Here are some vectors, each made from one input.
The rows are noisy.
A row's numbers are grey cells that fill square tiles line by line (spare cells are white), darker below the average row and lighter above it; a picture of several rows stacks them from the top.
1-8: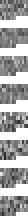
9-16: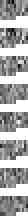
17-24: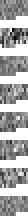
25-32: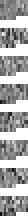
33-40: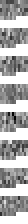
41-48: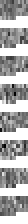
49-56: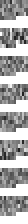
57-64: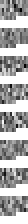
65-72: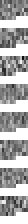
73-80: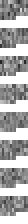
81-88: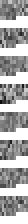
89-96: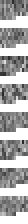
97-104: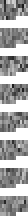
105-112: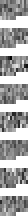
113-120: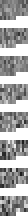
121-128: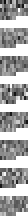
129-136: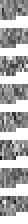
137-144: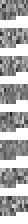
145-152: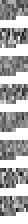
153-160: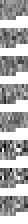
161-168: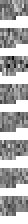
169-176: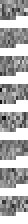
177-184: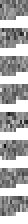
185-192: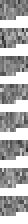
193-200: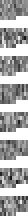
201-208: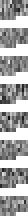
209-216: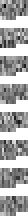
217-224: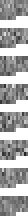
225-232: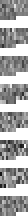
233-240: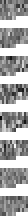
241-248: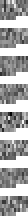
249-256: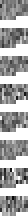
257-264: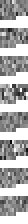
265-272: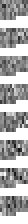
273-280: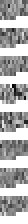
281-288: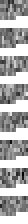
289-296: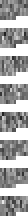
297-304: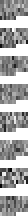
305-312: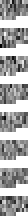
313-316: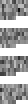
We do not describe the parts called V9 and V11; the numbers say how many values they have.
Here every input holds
either a point on a 10-point line, or a node of a 13-node tree and a value of V9, or a true/false value and a value of V11.
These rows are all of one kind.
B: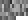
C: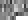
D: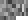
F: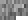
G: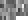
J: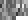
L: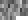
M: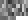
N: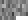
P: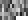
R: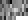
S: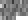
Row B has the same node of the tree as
D, F, P and S.
